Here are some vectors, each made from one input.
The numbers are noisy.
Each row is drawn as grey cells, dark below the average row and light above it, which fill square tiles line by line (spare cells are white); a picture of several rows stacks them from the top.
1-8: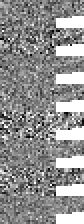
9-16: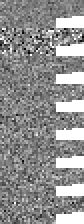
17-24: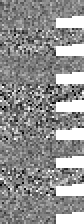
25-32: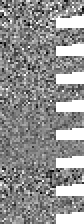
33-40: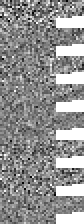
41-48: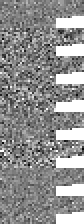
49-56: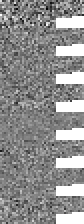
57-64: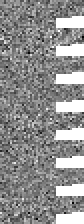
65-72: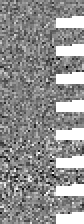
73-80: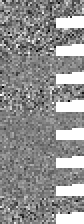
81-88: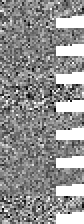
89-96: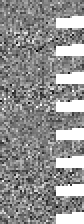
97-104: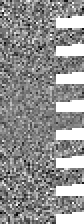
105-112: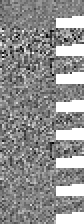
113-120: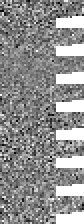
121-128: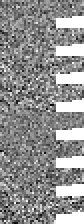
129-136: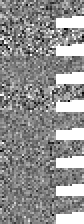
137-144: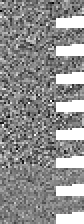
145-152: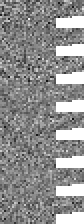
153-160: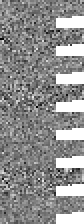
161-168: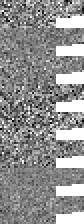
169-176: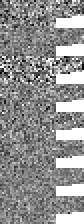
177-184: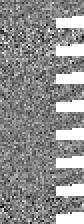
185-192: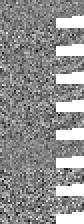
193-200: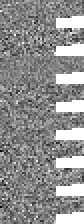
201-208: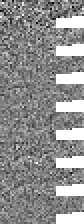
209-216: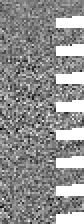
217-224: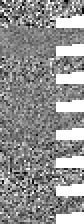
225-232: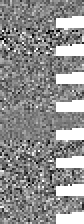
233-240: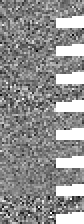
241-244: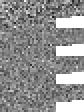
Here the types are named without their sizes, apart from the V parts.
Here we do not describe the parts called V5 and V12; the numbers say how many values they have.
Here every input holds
a label and a value of V12, together with either a point on a circle, or four true/false values and a value of V5.
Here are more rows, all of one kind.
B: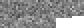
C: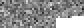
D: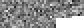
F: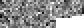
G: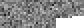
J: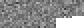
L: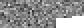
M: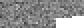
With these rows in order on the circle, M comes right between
C and F.
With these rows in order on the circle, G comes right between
B and J.
